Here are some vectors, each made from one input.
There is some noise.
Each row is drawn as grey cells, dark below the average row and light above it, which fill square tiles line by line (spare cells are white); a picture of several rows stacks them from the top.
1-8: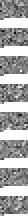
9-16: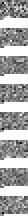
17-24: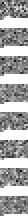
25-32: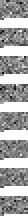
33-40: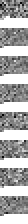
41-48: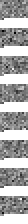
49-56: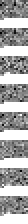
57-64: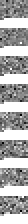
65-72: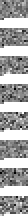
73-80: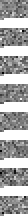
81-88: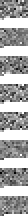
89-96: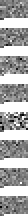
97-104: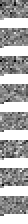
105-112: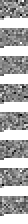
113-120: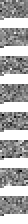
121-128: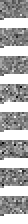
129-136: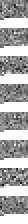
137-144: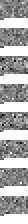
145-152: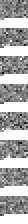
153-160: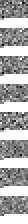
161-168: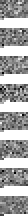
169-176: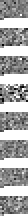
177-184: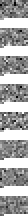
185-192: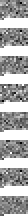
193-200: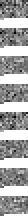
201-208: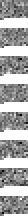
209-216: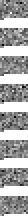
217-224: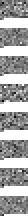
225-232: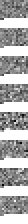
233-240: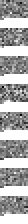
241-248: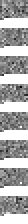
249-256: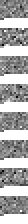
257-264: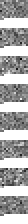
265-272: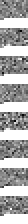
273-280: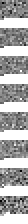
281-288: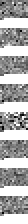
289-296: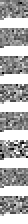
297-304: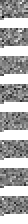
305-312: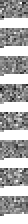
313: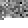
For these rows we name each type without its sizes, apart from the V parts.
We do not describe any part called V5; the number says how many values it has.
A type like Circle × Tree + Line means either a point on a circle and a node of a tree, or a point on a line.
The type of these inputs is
List(Label × V5 + Line).
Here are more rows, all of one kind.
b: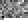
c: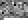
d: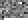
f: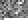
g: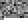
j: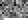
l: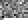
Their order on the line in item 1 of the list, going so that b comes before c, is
f, b, l, d, g, c, j.
